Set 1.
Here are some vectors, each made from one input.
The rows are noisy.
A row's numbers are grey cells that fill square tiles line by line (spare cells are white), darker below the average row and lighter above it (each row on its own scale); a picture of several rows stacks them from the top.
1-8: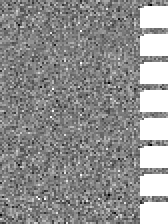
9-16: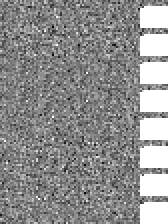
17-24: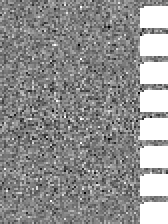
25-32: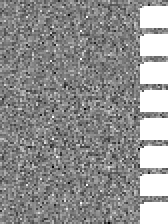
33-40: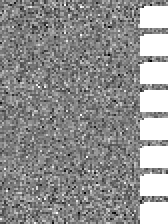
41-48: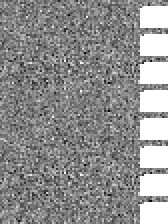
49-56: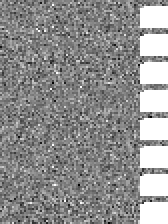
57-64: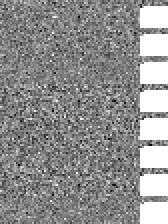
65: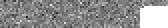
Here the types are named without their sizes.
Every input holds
either a point on a circle, or a node of a tree.
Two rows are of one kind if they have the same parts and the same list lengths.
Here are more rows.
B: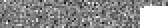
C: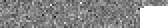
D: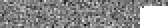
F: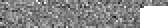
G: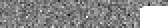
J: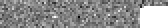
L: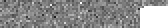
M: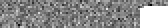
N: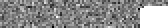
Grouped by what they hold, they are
B, C, D, F, J, L, N
G, M

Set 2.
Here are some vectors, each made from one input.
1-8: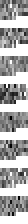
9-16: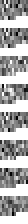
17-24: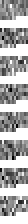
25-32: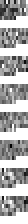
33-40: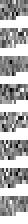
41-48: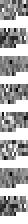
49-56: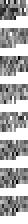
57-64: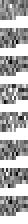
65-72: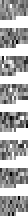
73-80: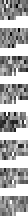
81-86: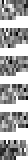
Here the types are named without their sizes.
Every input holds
a list of points on a line.
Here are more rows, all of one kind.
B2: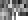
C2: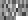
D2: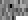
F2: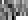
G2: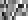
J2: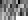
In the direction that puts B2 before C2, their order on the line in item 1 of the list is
F2, D2, J2, B2, C2, G2.
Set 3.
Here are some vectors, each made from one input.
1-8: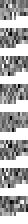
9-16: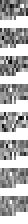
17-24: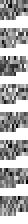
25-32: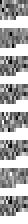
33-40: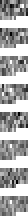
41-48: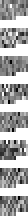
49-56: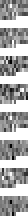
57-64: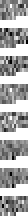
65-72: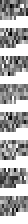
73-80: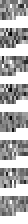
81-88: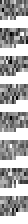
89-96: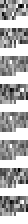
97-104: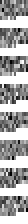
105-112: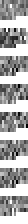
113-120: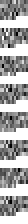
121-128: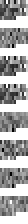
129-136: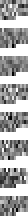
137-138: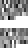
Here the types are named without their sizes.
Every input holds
a list of points on a line.
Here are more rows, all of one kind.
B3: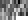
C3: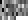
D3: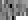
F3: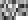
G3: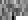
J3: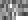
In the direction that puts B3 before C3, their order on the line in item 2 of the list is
G3, F3, D3, J3, B3, C3.
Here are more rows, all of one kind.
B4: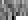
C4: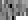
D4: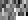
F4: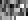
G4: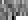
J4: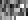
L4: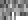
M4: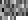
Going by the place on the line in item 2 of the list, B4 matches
C4 and G4.
